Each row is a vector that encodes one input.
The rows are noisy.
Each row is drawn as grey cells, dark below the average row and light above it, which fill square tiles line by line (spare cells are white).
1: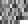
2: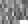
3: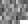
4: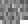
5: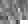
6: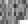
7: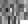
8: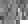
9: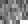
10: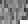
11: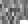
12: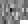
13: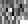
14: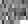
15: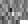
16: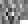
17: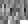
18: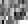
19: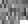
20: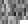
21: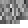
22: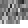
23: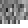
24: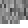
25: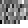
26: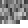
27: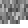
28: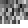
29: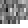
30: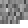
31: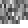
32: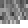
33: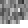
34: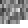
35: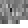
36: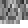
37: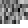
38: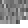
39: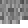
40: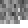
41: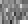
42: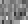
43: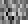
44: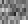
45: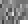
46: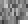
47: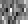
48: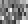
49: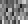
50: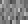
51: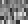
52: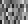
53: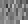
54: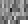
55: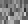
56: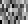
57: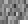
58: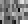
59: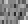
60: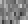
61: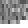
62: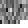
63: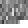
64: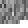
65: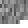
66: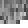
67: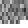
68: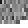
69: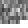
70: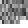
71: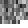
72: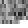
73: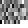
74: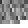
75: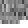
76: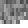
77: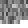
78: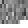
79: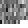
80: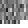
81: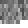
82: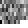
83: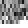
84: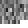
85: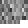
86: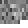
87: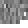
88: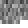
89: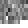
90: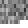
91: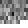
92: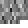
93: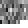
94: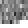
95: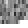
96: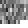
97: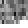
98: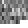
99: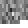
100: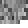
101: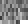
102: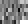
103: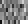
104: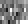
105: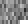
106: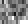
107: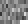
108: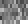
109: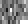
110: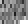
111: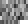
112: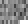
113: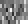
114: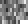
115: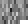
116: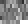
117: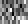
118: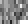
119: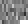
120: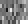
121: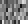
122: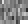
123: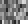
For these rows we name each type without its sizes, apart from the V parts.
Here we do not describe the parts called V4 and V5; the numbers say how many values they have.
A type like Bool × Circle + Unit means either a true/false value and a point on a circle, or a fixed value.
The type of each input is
(Bool × V4 × V5 + Unit) × (Circle × Circle + Unit).
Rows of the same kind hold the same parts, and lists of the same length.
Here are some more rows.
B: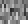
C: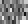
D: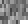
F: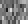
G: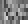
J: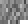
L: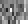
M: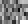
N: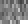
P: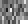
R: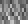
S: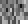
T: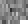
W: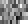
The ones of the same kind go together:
B, D, J, T, W
C, M
F, L, P, S
G, N, R

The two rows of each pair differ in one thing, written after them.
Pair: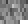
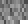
the value of V4
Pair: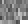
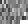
the value of V5
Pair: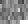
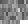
the place on one of the two circles
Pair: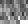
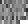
the place on one of the two circles
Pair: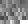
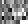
the place on one of the two circles
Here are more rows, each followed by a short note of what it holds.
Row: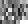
a fixed value
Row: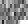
a point on each of two circles
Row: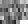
a fixed value
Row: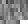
a point on each of two circles, a true/false value, a value of V4 and a value of V5
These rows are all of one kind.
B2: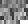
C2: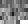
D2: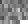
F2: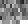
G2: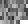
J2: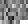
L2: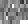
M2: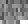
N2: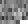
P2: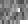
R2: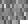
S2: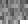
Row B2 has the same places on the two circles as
C2 and G2.
